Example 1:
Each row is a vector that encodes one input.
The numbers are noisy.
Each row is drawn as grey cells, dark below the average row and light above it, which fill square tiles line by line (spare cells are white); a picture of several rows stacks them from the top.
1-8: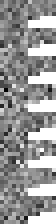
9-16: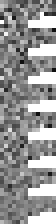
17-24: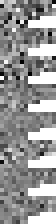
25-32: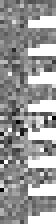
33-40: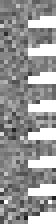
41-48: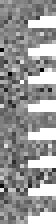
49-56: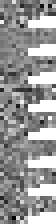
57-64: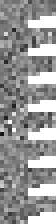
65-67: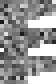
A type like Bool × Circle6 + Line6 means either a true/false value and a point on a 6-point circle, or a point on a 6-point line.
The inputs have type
Circle9 × Tree9.
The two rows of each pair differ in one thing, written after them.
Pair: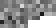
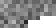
the node of the tree
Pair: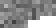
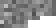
the node of the tree
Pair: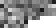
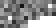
the node of the tree
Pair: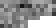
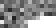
the place on the 9-point circle
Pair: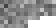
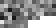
the place on the 9-point circle
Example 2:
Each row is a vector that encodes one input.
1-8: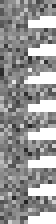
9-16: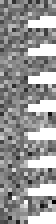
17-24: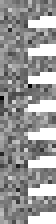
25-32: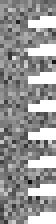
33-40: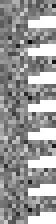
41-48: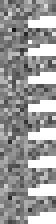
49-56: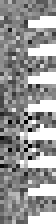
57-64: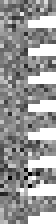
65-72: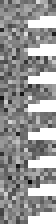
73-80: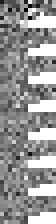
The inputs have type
List2(Line5).
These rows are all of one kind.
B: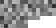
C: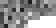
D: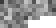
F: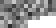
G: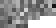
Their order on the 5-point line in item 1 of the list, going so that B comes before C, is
F, D, B, G, C.
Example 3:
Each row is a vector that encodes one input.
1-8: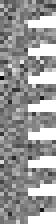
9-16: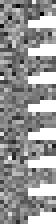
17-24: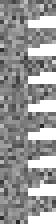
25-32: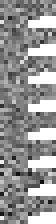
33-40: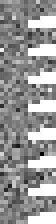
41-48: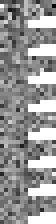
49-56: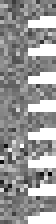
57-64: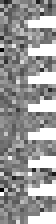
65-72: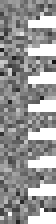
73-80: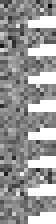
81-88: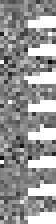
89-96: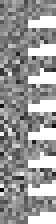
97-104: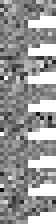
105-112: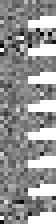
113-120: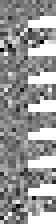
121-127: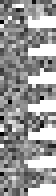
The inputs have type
Bool × Tree9.
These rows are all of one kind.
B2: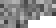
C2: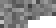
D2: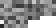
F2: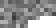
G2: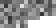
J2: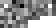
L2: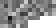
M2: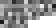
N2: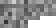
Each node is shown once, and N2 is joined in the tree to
L2.
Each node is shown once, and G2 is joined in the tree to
B2, C2, D2 and F2.
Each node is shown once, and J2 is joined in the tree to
D2 and M2.
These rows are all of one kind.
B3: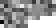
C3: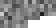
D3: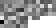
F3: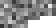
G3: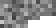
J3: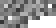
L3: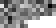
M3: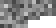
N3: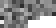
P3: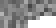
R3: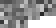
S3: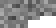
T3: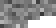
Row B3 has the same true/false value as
D3 and J3.
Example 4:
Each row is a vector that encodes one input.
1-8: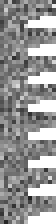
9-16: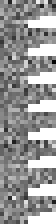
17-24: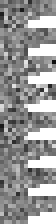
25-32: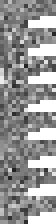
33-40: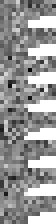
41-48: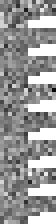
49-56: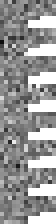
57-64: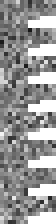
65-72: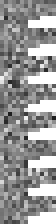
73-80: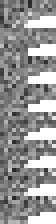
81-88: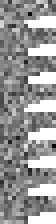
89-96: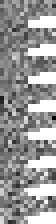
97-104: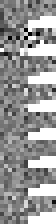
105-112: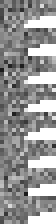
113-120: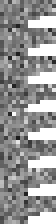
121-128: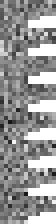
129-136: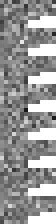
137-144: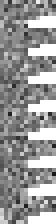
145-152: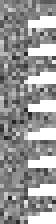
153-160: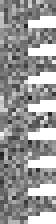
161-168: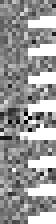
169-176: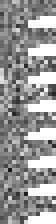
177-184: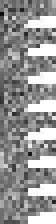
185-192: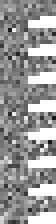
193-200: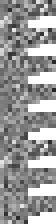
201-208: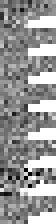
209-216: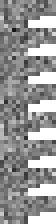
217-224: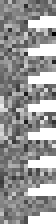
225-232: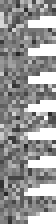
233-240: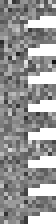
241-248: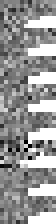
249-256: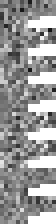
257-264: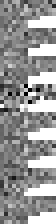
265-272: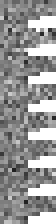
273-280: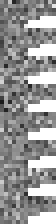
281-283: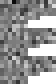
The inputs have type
List2(Line12).
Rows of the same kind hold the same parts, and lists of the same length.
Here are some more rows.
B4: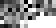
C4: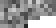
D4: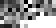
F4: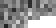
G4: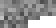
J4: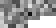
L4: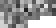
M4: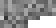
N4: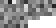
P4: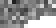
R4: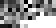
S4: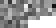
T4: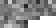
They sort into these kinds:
B4, D4, R4
C4, G4, J4, L4, M4, P4, T4
F4, N4, S4

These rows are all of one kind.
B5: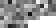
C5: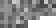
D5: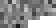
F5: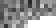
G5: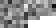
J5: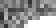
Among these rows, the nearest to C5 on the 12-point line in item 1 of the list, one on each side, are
D5 and F5.
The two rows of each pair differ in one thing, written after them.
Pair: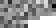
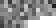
the place on the 12-point line in item 1 of the list
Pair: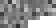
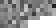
the place on the 12-point line in item 2 of the list
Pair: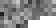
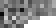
the place on the 12-point line in item 1 of the list
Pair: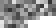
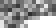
the place on the 12-point line in item 2 of the list
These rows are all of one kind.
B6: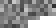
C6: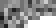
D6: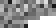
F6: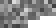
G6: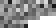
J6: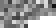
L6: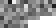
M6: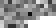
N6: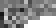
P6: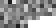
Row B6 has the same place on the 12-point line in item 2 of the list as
D6, G6 and L6.
